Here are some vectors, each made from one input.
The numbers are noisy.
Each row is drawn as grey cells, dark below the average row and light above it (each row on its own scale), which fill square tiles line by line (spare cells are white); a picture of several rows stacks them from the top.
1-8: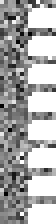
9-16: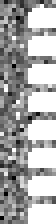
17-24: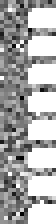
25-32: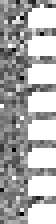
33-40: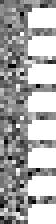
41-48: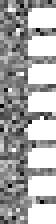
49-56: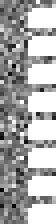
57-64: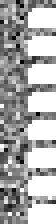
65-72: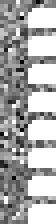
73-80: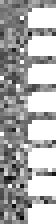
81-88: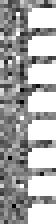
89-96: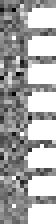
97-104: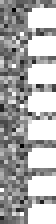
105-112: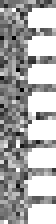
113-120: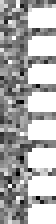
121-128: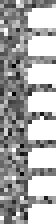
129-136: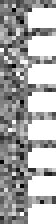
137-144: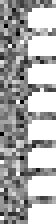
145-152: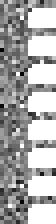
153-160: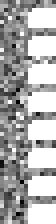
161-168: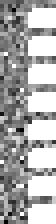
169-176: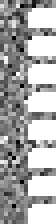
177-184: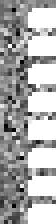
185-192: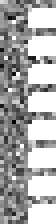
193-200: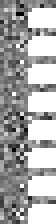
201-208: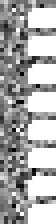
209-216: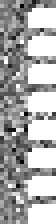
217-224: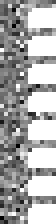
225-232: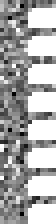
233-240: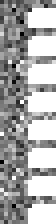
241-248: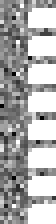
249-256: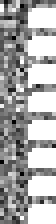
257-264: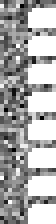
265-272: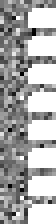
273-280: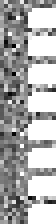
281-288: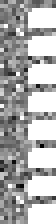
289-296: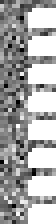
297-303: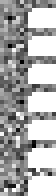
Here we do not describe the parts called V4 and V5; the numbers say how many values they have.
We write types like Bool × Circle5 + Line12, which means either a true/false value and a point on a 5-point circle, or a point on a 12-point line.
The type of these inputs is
Bool × Label12 × V4 × V5 + Unit.
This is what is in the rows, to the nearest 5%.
A few of them hold a fixed value. The rest hold one of 12 labels, a true/false value, a value of V4 and a value of V5.
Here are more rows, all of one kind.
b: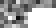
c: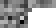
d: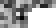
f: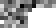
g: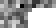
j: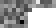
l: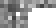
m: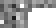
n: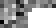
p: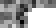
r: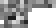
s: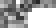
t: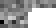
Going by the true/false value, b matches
l, m, s and t.
